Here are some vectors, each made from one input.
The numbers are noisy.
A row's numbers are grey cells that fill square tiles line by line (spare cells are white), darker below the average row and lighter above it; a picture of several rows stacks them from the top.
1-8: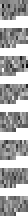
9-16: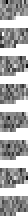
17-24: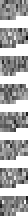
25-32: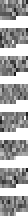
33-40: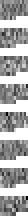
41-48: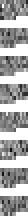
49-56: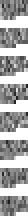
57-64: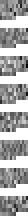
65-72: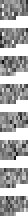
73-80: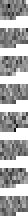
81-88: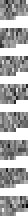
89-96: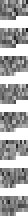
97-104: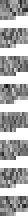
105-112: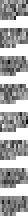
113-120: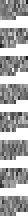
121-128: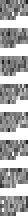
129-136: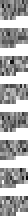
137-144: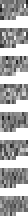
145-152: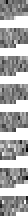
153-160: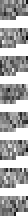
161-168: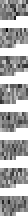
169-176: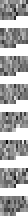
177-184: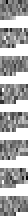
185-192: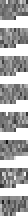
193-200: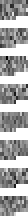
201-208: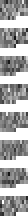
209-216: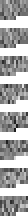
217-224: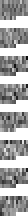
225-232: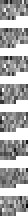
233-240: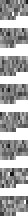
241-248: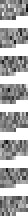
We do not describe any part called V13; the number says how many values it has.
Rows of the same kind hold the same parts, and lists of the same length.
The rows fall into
2 kinds.
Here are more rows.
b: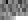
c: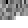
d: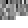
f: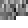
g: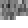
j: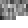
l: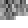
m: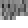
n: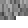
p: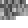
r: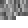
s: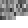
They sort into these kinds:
b, c, d, j, l, p, s
f, g, m, n, r

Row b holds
a point on each of two 10-point lines.
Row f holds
a point on a 10-point line and a value of V13.
